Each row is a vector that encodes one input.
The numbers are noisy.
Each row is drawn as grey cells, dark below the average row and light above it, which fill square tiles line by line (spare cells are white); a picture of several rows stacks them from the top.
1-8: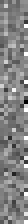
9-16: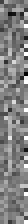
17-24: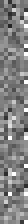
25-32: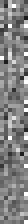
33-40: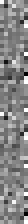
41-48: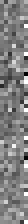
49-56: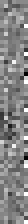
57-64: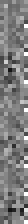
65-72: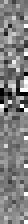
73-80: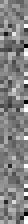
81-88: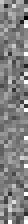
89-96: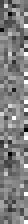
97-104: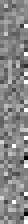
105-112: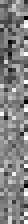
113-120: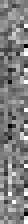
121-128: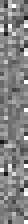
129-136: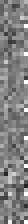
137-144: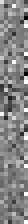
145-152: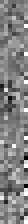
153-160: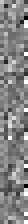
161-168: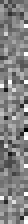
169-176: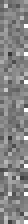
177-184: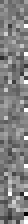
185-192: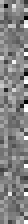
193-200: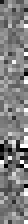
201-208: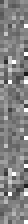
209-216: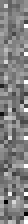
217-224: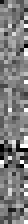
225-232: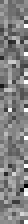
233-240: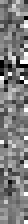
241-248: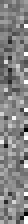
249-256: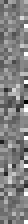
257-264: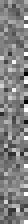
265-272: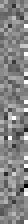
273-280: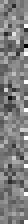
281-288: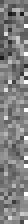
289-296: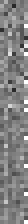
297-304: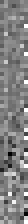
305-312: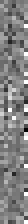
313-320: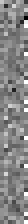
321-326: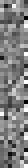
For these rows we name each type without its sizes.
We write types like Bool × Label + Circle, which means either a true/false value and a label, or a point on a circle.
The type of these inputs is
List(Line).
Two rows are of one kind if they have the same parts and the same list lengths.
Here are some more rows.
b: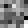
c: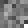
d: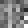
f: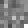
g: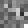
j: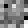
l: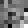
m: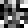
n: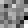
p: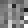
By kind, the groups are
b, j, n
c, f, g
d, l, p
m

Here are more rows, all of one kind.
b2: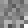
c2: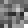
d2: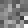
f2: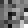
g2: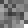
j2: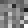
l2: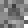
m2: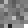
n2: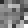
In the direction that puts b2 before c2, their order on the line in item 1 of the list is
n2, j2, d2, l2, b2, m2, g2, c2, f2.
